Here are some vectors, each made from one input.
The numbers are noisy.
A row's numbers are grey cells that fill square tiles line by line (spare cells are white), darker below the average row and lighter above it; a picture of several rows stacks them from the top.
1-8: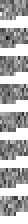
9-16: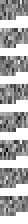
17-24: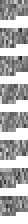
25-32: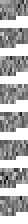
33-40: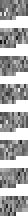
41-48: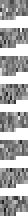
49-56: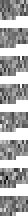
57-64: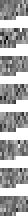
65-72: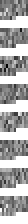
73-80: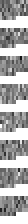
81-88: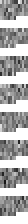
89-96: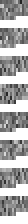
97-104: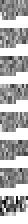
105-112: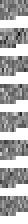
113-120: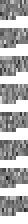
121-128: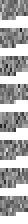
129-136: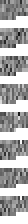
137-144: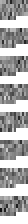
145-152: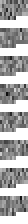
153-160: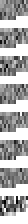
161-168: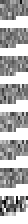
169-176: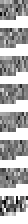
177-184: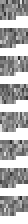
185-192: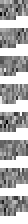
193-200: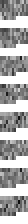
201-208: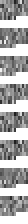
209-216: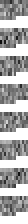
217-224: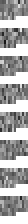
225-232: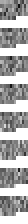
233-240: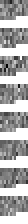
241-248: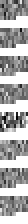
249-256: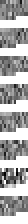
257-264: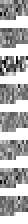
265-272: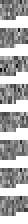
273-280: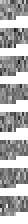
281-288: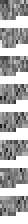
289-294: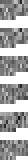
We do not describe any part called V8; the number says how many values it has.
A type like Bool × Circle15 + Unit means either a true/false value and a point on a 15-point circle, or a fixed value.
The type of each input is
List2(Bool × V8).
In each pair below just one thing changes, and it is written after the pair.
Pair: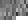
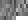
the true/false value in item 2 of the list
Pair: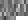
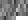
the value of V8 in item 2 of the list
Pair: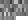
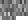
the true/false value in item 1 of the list
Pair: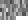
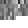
the value of V8 in item 1 of the list
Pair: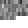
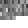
the value of V8 in item 1 of the list
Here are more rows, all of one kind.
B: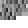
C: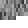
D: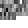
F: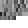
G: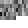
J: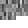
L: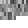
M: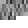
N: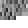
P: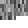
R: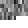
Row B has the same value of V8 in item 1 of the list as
M and N.
